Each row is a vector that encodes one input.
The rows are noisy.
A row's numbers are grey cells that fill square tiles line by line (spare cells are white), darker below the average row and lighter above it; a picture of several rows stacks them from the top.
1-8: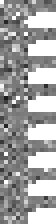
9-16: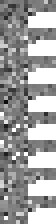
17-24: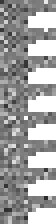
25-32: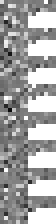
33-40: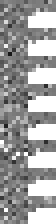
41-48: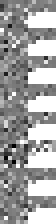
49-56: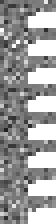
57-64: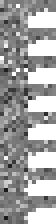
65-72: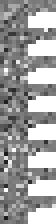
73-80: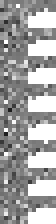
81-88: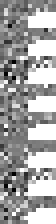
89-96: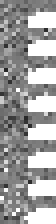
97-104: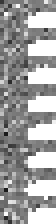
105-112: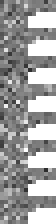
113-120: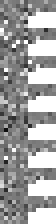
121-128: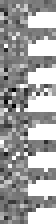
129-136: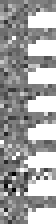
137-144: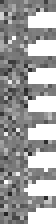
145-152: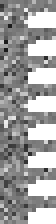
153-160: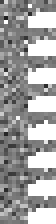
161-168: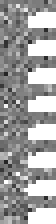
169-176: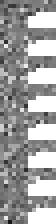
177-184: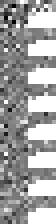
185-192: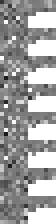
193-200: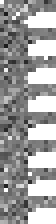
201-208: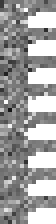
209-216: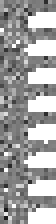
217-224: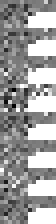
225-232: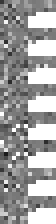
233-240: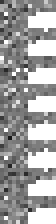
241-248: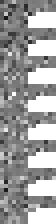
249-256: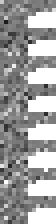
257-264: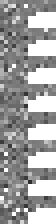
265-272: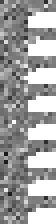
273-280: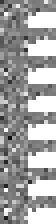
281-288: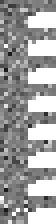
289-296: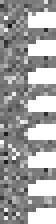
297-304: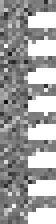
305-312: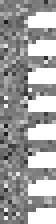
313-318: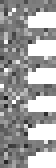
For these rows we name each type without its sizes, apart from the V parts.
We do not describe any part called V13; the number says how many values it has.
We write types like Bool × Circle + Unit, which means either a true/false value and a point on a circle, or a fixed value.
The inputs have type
Bool × Circle × V13 + Unit.
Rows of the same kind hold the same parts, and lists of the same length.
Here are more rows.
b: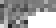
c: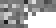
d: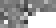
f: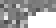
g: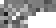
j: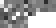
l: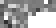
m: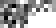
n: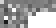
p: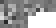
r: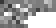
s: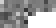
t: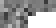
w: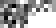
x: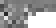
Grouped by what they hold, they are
b, c, d, f, g, j, l, n, p, r, s, t, x
m, w

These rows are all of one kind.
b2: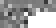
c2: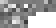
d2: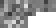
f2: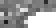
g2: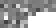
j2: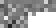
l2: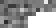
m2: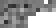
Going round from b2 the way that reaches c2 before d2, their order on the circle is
b2, g2, m2, j2, l2, c2, d2, f2.
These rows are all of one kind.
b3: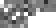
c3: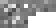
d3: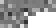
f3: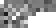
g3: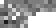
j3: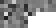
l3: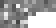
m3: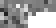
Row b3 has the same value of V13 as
f3 and g3.
